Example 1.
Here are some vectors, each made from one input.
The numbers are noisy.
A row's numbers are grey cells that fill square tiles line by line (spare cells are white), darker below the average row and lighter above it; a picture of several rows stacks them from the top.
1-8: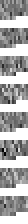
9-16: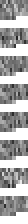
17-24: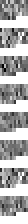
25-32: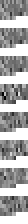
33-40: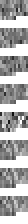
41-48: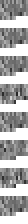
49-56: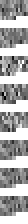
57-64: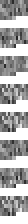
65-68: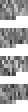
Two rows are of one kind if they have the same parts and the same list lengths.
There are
2 kinds of row.
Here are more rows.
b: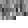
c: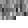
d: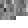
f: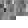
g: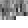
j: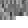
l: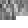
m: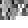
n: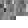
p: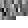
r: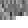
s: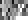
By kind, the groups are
b, c, d, f, g, j, l, n, p, r
m, s

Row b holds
a node of a 7-node tree.
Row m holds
a fixed value.
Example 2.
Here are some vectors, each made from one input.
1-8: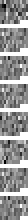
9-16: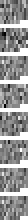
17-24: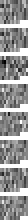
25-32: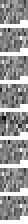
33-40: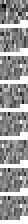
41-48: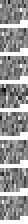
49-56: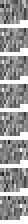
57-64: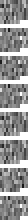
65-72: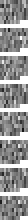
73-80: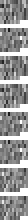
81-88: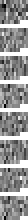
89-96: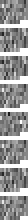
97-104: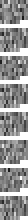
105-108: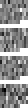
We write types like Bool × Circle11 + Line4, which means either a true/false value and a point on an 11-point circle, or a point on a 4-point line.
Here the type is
Circle6 + Unit.
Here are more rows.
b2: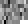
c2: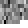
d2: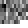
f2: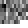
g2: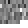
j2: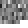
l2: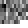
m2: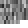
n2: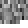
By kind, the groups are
b2, c2, g2, j2, m2, n2
d2, f2, l2

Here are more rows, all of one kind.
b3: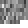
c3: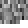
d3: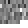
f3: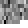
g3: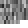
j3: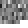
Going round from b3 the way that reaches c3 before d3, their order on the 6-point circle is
b3, c3, j3, g3, f3, d3.
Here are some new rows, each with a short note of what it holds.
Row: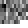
a fixed value
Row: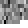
a point on a 6-point circle
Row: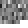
a point on a 6-point circle
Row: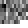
a fixed value
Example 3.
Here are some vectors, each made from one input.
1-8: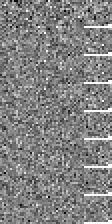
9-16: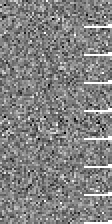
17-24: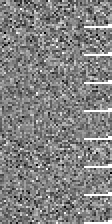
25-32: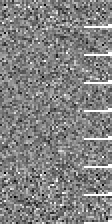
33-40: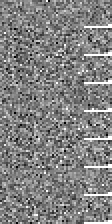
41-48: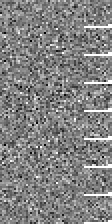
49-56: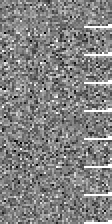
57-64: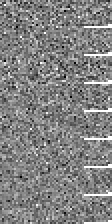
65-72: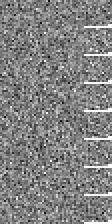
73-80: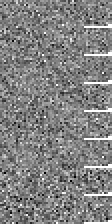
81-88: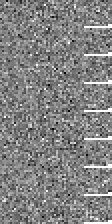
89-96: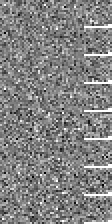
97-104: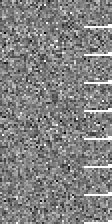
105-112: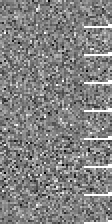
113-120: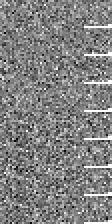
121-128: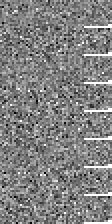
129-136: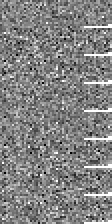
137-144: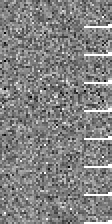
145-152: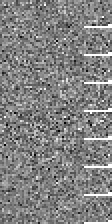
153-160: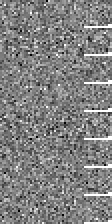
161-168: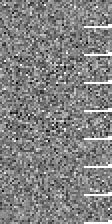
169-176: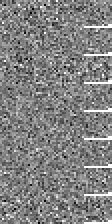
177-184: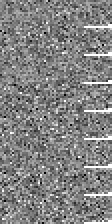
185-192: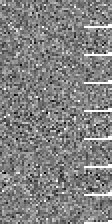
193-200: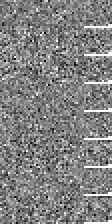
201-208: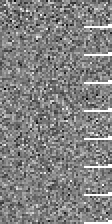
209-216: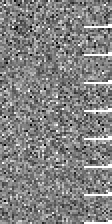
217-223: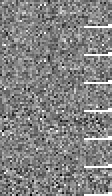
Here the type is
Line6.
